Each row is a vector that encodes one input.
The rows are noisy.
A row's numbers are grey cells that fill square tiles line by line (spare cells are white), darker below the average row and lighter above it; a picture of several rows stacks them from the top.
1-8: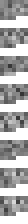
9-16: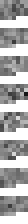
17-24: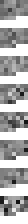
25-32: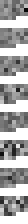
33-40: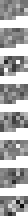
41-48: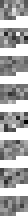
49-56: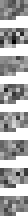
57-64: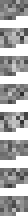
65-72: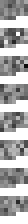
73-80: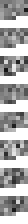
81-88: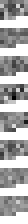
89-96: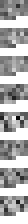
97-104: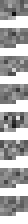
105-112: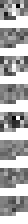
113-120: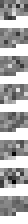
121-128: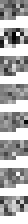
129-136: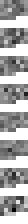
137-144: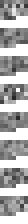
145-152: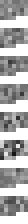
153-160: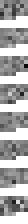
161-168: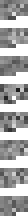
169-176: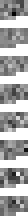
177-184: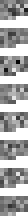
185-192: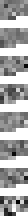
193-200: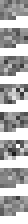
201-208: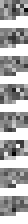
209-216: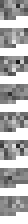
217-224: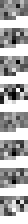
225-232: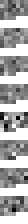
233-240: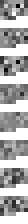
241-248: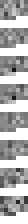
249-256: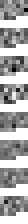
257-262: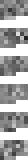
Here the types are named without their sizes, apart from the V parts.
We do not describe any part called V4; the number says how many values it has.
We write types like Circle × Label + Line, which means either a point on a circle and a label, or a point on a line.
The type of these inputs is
(Bool × Bool × Bool + Label) × V4.
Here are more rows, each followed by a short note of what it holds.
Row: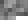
a label and a value of V4
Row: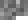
three true/false values and a value of V4
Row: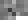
a label and a value of V4
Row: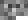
a label and a value of V4
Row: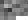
a label and a value of V4
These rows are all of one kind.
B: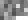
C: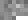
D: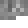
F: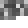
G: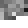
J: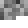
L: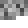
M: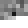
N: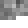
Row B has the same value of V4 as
C and G.
